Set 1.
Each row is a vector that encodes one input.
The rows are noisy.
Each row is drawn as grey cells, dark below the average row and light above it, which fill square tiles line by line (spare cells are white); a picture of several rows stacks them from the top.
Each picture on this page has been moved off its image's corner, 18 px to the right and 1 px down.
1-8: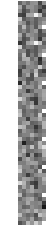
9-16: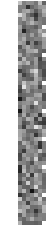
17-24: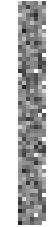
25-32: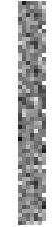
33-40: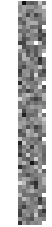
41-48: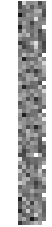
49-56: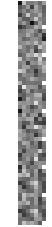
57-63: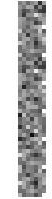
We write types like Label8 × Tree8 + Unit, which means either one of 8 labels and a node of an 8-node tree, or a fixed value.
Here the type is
Line5 + Line7.
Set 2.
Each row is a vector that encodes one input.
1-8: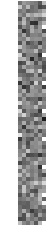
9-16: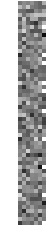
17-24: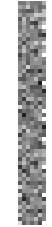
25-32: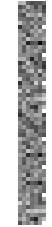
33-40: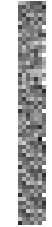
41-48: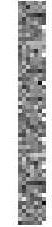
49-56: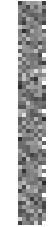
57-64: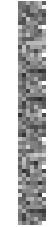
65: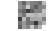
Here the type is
Line7 + Line8.
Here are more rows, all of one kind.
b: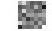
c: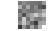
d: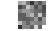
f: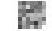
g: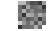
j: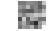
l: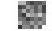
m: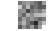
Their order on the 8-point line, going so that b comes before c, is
d, l, g, b, c, m, j, f.
